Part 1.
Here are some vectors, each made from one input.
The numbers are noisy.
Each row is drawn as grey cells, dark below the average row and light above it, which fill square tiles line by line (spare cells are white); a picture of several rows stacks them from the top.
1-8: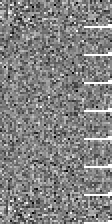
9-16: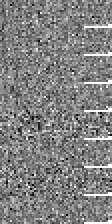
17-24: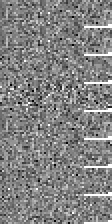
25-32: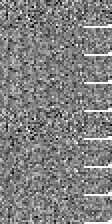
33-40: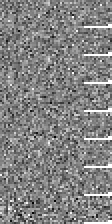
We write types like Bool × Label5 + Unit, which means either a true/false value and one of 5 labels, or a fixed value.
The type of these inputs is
(Bool × Bool × Bool + Unit) × Label5.
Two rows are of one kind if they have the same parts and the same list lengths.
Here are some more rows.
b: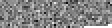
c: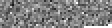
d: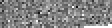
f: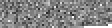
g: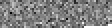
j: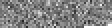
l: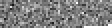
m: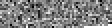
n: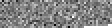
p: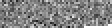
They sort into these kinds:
b, c, d, f, g, j, l, n, p
m

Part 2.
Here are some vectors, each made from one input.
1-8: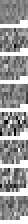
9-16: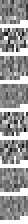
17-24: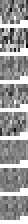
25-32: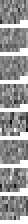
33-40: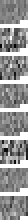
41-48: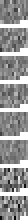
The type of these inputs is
Line4 + Line5.
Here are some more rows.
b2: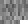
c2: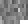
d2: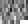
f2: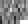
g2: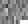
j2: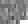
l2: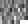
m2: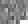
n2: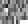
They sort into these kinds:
b2, f2, g2, j2, m2, n2
c2, d2, l2

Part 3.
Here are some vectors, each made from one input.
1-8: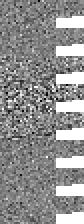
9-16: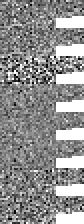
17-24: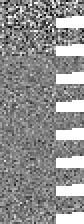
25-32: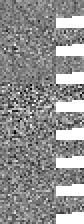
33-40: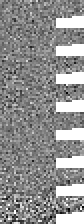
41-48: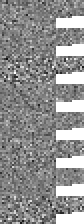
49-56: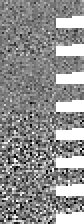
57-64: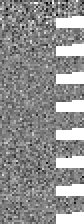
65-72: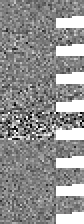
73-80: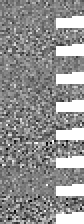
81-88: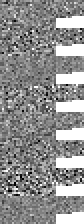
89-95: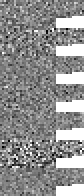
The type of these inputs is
Bool × (Line8 × Line8 + Unit).
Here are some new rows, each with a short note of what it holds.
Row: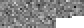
a point on each of two 8-point lines and a true/false value
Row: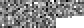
a true/false value
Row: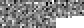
a true/false value
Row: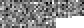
a true/false value
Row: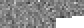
a point on each of two 8-point lines and a true/false value
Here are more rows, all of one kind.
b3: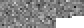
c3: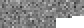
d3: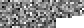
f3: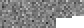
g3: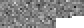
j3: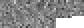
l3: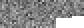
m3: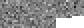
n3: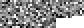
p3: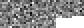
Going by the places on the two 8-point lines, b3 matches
c3, d3, g3 and m3.
